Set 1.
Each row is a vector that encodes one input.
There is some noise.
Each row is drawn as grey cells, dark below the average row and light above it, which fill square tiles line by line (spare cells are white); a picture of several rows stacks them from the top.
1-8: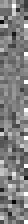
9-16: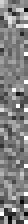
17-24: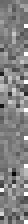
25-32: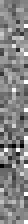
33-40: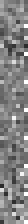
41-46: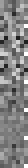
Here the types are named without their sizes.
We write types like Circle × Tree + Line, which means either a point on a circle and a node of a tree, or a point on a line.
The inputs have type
List(Line).
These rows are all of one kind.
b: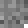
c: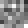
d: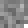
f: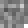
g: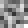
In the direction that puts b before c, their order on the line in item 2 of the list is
d, g, f, b, c.
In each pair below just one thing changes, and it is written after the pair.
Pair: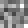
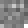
the place on the line in item 1 of the list
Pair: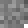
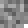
the place on the line in item 1 of the list
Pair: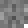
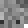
the place on the line in item 1 of the list
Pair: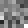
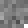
the place on the line in item 1 of the list
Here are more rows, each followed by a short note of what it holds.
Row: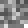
the empty list
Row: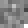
a list of one item
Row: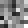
a list of one item
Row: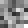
a list of one item
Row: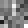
a list of one item
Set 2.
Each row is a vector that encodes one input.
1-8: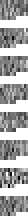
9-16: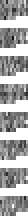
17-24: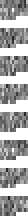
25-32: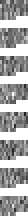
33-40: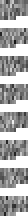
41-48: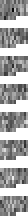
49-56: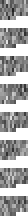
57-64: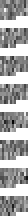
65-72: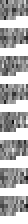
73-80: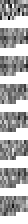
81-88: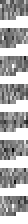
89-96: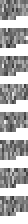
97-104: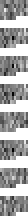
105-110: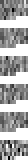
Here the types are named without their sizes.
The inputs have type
List(Circle).
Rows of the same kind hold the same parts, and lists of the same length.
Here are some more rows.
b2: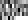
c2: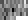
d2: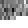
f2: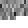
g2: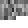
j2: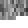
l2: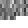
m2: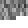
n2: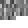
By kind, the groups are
b2
c2, d2, j2, n2
f2, g2, l2, m2

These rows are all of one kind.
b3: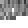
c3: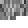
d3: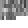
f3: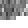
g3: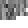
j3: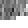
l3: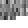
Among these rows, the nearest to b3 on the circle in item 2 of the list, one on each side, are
c3 and d3.
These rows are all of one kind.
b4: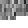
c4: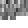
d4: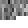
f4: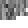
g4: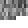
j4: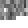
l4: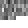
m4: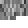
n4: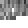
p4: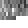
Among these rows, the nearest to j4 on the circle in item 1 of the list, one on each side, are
f4 and g4.
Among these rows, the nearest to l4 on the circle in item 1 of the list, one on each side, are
c4 and d4.
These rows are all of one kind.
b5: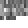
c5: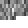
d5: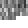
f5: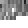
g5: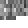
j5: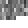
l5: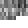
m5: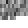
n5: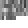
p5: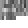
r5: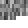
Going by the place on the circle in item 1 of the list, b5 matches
g5, n5 and p5.
